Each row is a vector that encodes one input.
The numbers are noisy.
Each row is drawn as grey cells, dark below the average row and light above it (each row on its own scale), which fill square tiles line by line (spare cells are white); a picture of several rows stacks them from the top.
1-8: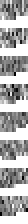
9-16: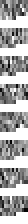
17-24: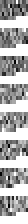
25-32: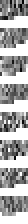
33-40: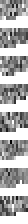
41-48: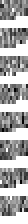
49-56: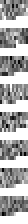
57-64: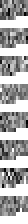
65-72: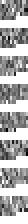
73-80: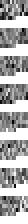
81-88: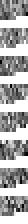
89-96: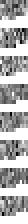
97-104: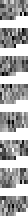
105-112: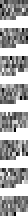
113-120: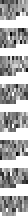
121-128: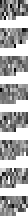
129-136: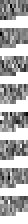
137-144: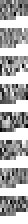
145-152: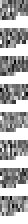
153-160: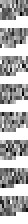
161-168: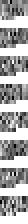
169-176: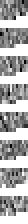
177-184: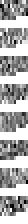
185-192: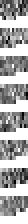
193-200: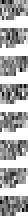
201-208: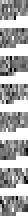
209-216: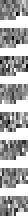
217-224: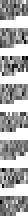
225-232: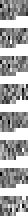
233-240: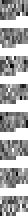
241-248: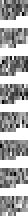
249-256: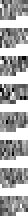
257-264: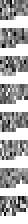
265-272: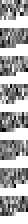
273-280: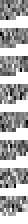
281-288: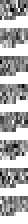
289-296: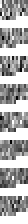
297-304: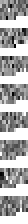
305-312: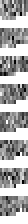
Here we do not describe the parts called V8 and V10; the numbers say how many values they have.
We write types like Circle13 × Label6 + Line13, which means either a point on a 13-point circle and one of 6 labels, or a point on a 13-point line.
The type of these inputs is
(Bool × Circle9 + V10) × V8 + Unit.
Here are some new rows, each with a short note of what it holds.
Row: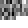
a fixed value
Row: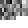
a fixed value
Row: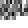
a fixed value
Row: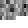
a value of V8 and a value of V10
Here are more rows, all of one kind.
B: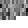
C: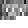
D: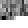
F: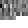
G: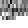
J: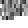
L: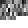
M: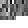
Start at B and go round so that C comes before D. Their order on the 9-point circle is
B, J, G, F, C, M, L, D.
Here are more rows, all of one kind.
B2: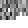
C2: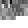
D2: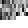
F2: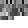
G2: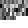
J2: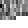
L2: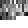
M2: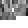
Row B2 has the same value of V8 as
L2 and M2.
